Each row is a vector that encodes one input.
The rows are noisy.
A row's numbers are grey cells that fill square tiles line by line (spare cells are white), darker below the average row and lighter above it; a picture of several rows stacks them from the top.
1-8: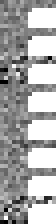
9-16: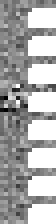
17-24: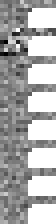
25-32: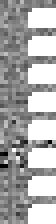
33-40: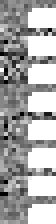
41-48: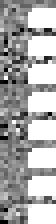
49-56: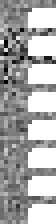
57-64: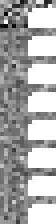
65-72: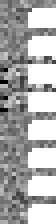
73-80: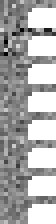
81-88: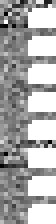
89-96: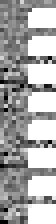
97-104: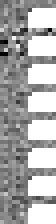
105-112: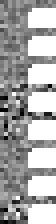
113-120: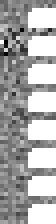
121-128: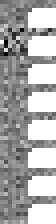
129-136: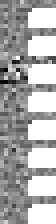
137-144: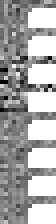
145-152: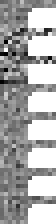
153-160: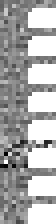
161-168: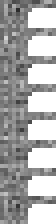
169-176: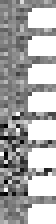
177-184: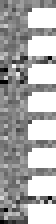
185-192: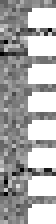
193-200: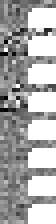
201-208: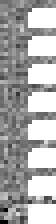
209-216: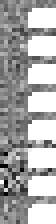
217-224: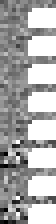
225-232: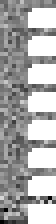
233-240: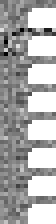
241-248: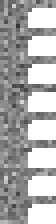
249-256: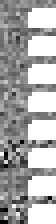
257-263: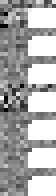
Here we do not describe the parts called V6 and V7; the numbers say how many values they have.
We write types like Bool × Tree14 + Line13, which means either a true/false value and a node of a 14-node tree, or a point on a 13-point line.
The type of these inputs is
Bool × (Line5 + Tree11 × V6) + V7.
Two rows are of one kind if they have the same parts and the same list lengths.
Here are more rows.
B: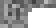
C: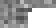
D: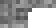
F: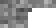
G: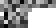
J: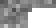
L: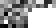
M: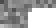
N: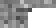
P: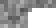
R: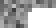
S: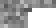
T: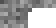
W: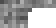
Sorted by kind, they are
B, R
C, D, F, J, M, N, P, S, T, W
G, L

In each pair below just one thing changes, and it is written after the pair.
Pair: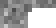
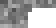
the value of V6
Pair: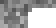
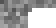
the node of the tree
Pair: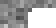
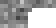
the value of V6
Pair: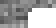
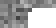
the value of V6
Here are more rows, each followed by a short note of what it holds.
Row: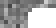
a point on a 5-point line and a true/false value
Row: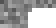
a node of an 11-node tree, a true/false value and a value of V6
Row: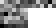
a value of V7
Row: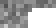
a node of an 11-node tree, a true/false value and a value of V6
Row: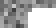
a point on a 5-point line and a true/false value
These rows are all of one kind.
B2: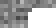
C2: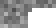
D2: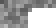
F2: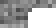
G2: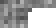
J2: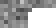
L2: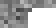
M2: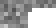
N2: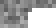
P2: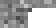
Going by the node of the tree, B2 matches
C2, F2 and N2.
